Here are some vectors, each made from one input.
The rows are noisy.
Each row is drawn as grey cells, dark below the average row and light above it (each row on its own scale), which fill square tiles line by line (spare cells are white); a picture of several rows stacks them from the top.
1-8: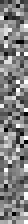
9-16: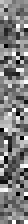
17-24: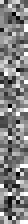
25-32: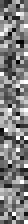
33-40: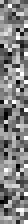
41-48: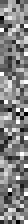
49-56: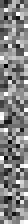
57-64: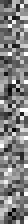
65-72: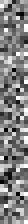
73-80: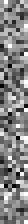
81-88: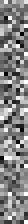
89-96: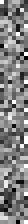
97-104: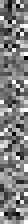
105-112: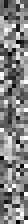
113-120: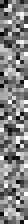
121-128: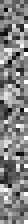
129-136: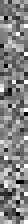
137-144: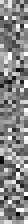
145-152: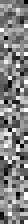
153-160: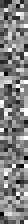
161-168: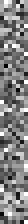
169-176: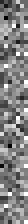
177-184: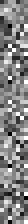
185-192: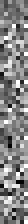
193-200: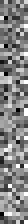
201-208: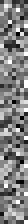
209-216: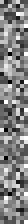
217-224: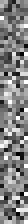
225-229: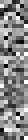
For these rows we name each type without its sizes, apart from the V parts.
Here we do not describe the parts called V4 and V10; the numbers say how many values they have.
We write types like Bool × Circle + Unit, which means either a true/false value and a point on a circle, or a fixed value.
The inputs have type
(Bool × Bool × Bool × Bool + V4) × V10 + Label.
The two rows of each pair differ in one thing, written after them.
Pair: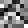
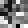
the value of V4
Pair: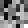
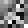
the value of V10
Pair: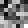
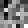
the value of V10
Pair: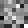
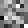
the value of V10
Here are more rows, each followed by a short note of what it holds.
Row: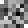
a value of V4 and a value of V10
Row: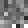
a label
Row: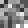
four true/false values and a value of V10
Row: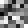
a value of V4 and a value of V10
